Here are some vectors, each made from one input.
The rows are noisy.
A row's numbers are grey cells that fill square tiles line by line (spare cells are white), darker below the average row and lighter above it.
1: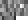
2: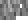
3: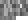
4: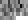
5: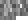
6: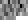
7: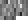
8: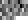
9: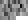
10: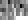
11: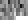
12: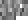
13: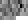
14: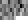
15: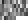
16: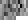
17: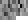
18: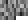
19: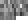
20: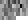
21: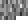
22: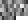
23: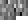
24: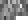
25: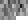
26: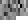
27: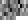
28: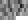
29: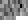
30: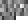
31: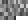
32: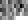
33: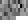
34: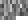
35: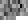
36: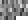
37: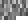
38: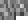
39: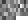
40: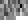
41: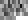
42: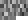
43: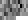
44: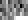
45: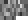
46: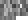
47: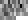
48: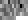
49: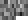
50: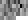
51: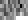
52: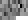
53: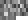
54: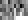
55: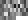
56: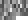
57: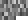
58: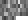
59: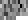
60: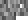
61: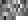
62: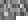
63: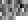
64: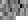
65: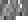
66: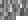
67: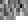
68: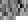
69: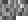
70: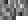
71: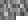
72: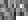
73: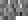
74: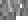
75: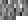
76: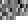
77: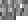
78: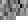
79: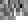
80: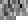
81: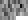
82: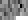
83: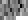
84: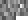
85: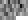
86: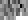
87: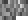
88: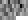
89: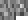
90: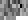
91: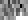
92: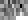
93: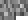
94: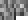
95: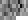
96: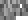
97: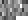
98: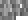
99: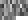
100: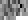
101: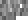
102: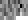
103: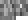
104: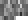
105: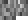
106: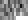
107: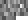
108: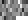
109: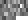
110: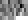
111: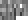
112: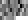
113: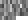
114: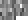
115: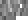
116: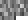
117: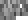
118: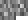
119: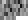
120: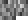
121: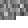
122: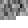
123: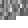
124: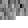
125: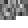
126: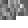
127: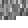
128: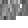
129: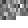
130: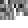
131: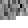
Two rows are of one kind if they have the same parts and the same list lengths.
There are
2 kinds of row.
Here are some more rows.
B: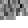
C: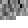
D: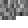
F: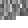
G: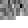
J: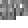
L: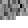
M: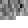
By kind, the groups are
B, C, G, L, M
D, F, J

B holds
two labels (each one of 6).
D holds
a point on a 7-point line and a true/false value.
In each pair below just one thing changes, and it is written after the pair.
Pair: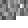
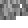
the true/false value
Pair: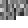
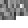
the place on the 7-point line
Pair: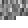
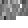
the place on the 7-point line
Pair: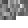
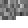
the place on the 7-point line
